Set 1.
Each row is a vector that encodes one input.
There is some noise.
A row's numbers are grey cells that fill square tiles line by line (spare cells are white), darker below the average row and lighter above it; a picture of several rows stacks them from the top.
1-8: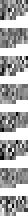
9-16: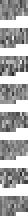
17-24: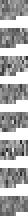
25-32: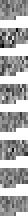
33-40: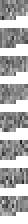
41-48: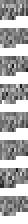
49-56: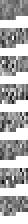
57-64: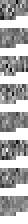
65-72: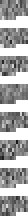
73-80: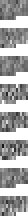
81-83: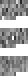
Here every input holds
one of 4 labels.
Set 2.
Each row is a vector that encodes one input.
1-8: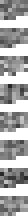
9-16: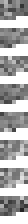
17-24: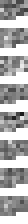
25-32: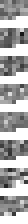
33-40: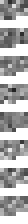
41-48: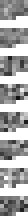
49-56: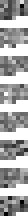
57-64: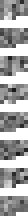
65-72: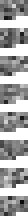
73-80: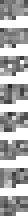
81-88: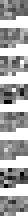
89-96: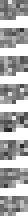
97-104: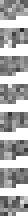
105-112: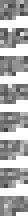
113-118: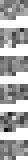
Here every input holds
one of 9 labels.
